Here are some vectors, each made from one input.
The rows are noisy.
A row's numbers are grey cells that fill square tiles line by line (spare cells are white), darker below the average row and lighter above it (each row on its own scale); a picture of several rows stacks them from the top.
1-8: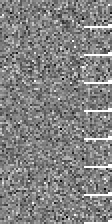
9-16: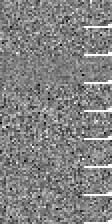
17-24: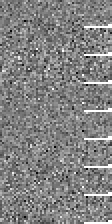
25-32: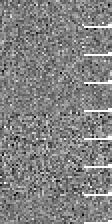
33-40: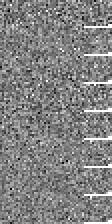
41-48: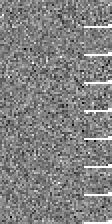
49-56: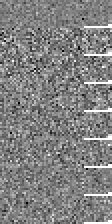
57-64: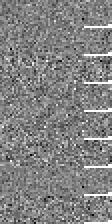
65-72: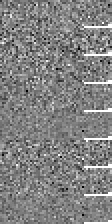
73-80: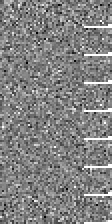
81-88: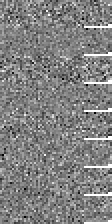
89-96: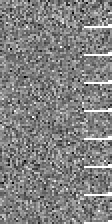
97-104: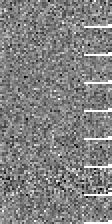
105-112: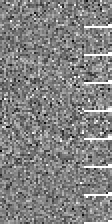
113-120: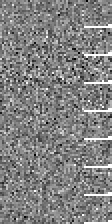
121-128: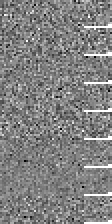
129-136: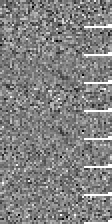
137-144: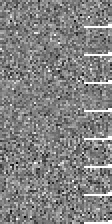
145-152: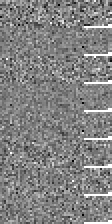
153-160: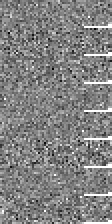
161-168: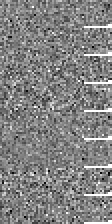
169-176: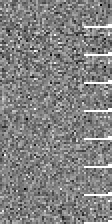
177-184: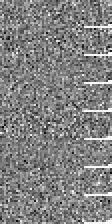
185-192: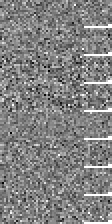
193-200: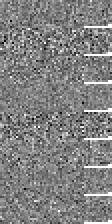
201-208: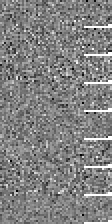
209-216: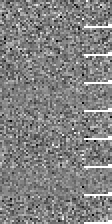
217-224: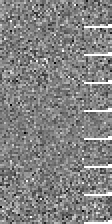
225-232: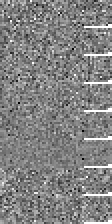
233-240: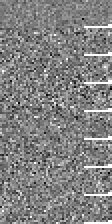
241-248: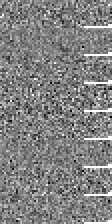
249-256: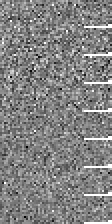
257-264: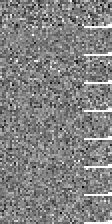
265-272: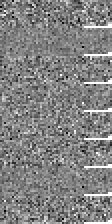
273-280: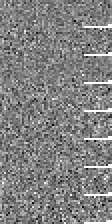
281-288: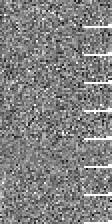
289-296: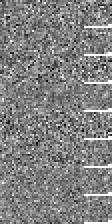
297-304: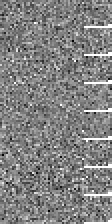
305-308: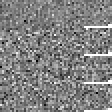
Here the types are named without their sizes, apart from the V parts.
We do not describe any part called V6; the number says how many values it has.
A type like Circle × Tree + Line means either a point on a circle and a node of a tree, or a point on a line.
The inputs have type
Bool × Line + Circle × List(V6).
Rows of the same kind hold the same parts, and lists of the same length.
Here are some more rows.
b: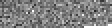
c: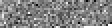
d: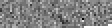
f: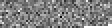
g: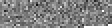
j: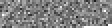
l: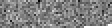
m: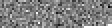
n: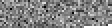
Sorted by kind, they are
b, m
c, g, j, l, n
d
f

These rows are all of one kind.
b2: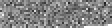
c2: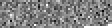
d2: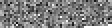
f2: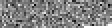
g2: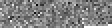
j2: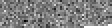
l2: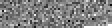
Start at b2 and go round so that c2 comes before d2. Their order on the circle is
b2, c2, f2, l2, j2, d2, g2.
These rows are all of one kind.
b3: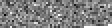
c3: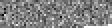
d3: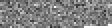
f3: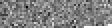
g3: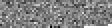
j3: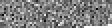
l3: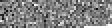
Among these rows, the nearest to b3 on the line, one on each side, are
f3 and g3.
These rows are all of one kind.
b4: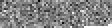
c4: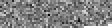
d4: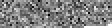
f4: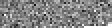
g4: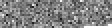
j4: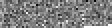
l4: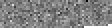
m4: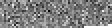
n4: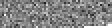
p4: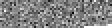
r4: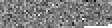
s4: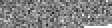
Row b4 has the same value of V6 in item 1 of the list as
l4 and s4.
